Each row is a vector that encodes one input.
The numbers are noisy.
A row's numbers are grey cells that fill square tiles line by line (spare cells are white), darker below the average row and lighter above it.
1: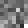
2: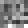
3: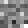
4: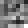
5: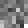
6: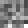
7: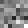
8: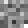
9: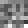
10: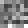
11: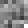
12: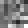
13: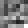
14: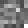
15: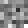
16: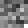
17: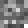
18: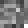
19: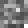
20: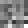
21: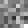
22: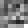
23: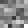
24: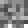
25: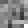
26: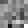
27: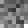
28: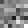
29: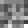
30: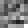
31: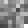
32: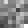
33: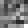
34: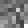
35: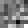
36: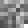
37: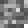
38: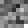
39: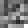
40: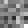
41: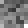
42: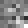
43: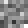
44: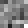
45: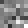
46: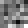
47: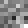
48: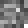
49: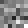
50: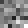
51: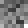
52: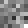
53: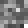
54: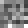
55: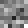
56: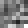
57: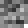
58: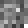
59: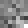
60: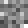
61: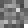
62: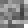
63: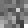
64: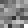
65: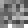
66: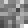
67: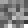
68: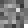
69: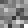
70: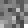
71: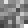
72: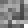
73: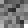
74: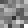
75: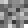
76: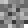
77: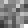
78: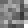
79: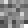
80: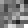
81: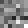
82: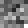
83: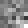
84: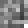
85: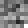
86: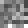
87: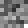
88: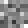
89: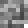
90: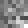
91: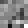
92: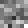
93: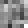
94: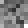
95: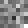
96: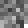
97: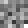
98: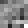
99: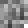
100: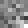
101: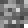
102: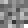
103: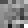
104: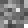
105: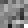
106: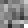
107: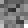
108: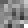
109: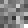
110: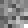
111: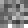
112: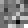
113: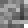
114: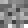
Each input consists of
a point on a 19-point circle.
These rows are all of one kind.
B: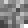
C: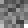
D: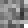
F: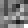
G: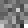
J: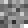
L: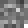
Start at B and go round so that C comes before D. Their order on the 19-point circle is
B, J, F, C, G, L, D.
